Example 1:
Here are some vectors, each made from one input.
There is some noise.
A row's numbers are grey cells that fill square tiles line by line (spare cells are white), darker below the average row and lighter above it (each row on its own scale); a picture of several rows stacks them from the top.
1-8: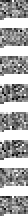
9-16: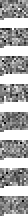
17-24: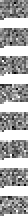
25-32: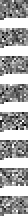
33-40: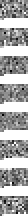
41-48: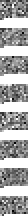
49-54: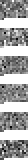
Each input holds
a point on an 8-point circle and three true/false values.
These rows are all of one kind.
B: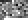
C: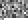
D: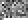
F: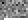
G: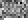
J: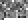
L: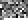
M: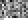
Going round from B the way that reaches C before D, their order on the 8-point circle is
B, F, L, M, C, G, D, J.
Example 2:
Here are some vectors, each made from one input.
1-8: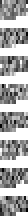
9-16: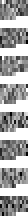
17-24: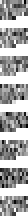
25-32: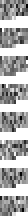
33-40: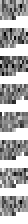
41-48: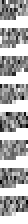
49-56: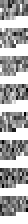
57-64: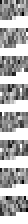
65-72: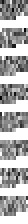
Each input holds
a node of a 10-node tree and a true/false value.
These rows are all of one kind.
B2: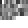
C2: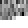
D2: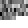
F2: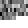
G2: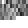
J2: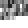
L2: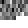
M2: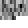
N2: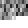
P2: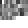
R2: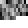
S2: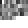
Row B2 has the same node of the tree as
P2 and S2.
